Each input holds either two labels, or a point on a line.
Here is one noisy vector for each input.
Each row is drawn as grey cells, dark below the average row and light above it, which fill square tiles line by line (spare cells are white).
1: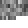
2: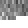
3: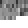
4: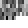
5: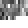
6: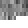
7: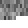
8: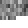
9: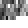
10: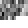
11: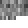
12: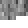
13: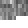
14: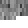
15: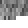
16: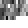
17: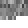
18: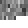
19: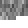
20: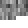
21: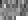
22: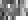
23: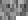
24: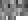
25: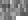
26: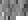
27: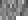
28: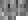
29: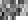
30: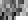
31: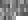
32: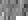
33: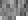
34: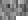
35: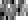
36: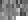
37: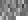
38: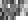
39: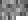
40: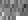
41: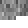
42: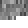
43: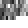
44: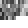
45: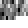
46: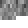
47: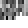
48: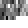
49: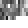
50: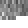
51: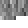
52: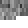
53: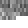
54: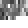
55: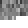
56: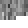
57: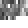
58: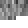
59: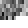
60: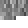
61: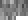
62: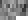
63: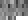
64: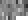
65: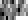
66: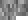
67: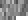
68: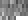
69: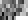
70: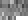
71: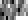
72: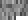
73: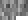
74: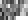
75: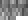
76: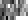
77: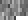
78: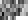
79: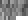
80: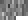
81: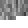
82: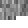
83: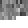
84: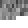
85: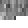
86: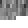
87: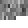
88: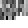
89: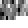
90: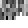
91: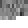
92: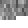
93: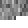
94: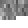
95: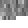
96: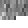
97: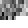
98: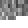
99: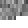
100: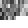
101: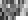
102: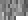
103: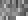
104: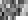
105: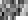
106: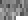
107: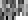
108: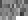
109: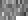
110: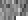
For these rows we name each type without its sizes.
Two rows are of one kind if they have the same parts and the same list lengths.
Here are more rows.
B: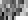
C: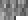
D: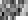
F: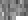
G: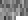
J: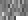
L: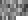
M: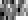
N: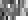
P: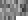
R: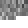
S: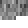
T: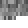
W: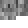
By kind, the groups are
B, D, M, N
C, F, G, J, L, P, R, S, T, W

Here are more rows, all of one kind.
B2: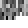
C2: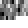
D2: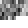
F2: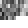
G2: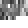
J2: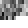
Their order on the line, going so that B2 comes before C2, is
B2, J2, D2, F2, G2, C2.
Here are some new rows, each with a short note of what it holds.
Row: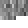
two labels
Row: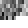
a point on a line
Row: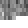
two labels
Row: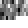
a point on a line
